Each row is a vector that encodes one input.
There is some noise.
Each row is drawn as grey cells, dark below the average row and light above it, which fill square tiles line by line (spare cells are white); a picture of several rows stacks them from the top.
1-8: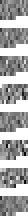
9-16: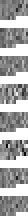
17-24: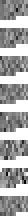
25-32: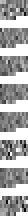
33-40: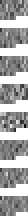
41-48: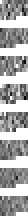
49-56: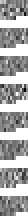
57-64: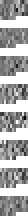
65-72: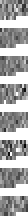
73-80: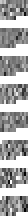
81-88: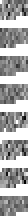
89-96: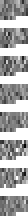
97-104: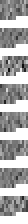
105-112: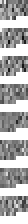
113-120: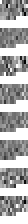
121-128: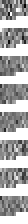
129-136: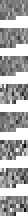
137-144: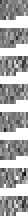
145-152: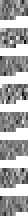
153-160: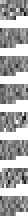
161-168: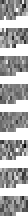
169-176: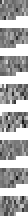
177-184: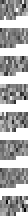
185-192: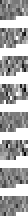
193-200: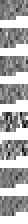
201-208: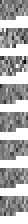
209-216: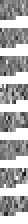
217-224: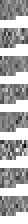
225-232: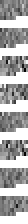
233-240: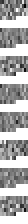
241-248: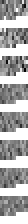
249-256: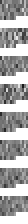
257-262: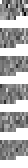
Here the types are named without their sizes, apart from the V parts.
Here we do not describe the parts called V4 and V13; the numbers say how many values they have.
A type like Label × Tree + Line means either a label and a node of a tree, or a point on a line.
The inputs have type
Bool × (Tree + V4 × V13).
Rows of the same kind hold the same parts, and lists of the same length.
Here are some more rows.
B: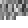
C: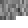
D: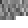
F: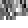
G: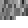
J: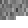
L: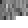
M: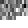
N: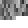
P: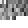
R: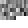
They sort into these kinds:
B, F, M, P, R
C, D, G, J, L, N

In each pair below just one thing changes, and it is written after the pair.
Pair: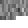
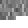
the value of V4
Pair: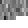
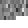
the value of V4
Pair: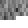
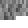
the value of V13
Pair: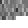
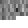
the value of V4
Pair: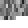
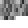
the value of V13
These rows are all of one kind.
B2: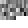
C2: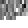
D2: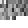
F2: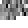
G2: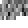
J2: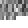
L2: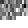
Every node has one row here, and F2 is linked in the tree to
G2.
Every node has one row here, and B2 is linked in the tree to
D2.
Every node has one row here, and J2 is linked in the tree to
C2, D2 and G2.
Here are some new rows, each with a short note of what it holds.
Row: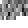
a node of a tree and a true/false value
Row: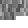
a true/false value, a value of V4 and a value of V13
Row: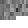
a true/false value, a value of V4 and a value of V13
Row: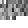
a node of a tree and a true/false value
